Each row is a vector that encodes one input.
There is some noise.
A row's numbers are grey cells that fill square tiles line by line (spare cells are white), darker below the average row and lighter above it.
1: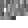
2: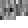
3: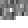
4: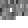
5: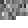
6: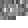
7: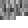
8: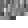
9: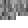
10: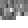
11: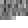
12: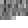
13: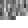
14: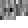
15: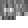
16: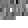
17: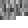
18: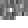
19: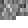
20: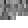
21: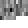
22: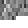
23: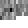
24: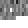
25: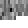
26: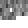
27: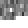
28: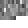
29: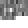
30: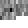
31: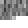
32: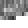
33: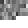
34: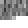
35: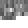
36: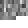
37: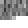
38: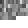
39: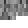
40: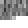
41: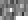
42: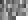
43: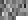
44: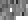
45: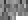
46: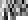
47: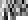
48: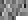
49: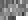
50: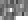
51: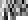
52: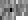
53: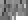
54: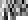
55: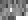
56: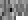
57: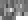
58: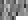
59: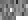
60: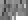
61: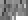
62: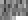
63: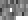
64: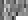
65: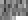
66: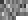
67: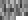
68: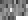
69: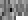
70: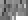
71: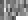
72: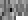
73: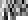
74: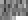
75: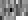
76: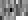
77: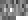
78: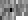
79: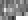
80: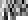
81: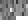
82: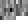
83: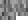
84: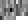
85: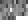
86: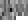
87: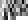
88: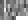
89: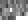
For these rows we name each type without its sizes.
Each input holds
a list of points on a line.
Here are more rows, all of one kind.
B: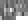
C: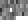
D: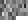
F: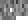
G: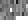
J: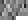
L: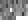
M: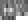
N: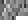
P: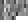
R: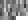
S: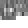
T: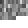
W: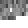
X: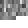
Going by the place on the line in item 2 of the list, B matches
M, N, P and S.
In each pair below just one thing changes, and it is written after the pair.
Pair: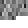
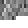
the place on the line in item 2 of the list
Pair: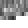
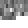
the place on the line in item 1 of the list
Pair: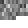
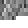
the place on the line in item 2 of the list
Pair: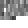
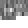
the place on the line in item 1 of the list
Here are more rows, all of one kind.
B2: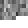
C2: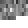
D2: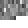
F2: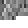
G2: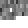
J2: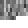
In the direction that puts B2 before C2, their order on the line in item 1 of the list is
F2, B2, J2, D2, C2, G2.
